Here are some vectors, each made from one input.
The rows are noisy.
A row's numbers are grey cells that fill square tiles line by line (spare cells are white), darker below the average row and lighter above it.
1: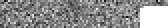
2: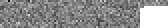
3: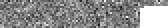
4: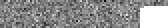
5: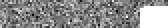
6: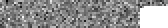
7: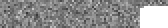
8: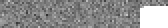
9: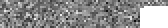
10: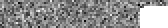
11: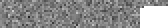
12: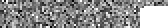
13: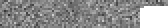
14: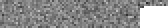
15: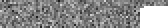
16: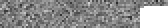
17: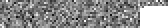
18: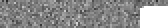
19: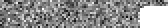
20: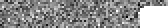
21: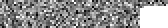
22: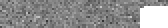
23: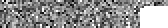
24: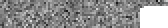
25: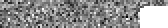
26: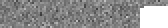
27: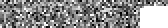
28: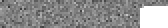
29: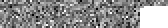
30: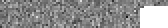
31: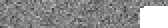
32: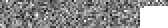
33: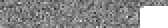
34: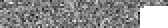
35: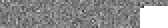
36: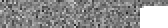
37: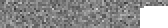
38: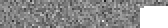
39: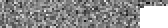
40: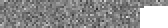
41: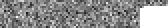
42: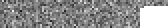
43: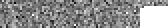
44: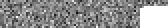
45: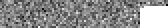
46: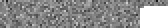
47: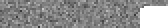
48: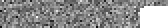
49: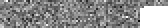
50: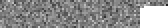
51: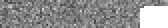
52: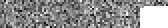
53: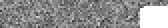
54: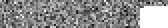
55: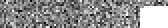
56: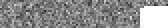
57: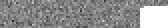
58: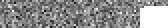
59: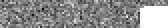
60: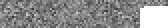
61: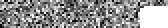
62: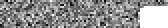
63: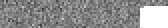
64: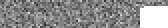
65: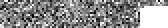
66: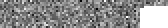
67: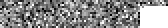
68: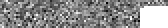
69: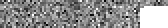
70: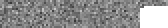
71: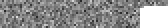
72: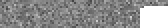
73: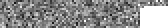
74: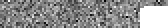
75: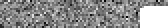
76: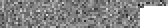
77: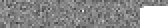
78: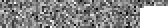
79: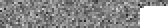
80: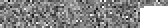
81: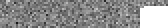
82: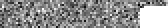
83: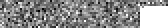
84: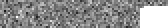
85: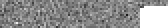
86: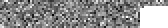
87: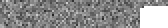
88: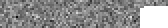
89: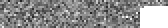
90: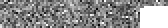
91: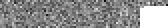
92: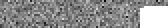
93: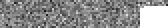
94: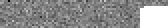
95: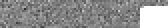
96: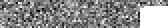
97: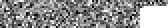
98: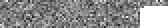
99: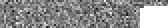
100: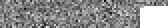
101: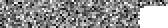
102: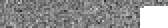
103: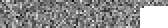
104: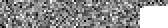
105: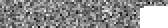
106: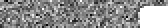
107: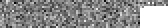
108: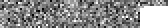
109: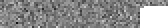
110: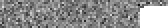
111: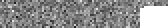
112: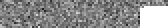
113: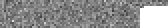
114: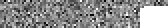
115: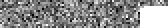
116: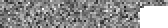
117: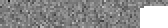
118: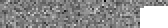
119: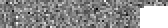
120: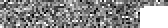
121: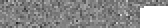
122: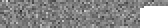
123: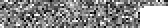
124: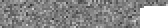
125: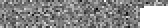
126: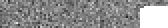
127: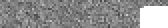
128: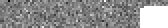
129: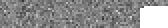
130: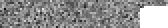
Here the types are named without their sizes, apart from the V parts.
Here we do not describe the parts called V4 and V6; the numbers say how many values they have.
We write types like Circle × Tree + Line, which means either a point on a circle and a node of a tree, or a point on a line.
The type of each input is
Line × (Line × V6 + V4).
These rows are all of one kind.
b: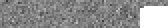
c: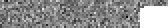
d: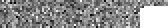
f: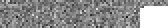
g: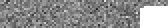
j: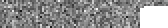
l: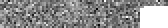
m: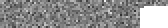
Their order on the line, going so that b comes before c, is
g, l, b, c, f, d, m, j.
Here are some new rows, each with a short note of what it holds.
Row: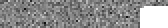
a point on each of two lines and a value of V6
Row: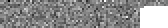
a point on a line and a value of V4
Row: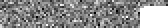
a point on each of two lines and a value of V6
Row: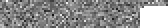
a point on a line and a value of V4
